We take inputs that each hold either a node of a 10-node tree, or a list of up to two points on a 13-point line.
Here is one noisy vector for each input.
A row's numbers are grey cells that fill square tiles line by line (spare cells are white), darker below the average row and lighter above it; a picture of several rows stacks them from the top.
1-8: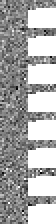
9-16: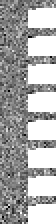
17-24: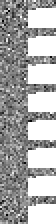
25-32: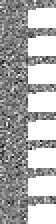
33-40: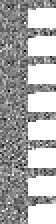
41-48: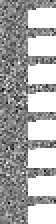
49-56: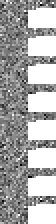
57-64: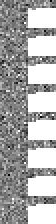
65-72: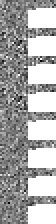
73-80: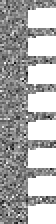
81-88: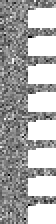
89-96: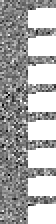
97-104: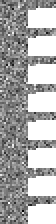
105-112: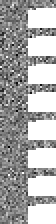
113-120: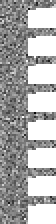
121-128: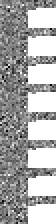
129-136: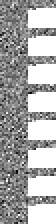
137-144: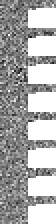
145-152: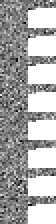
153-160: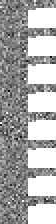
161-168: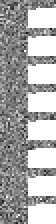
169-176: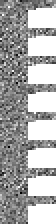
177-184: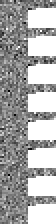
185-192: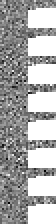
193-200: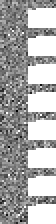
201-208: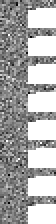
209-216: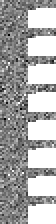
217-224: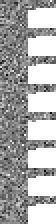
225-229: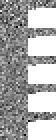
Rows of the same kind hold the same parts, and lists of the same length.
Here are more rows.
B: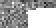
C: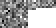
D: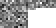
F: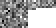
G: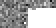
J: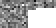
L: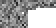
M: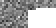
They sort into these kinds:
B, J, L
C, F
D
G, M

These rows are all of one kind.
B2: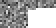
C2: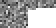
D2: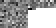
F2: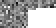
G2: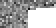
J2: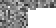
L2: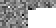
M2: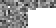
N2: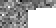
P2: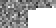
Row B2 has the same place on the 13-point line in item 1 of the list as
C2, F2, J2 and M2.
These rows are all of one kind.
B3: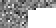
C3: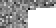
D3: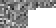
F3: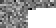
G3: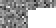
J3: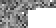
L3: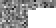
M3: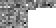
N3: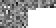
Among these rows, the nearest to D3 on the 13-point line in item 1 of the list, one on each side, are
J3 and N3.
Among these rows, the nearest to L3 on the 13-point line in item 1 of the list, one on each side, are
B3 and G3.
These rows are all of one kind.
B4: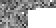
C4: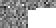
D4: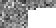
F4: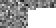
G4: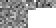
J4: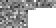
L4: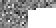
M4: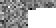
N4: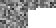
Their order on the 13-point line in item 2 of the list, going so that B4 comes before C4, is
N4, M4, F4, D4, B4, J4, G4, C4, L4.
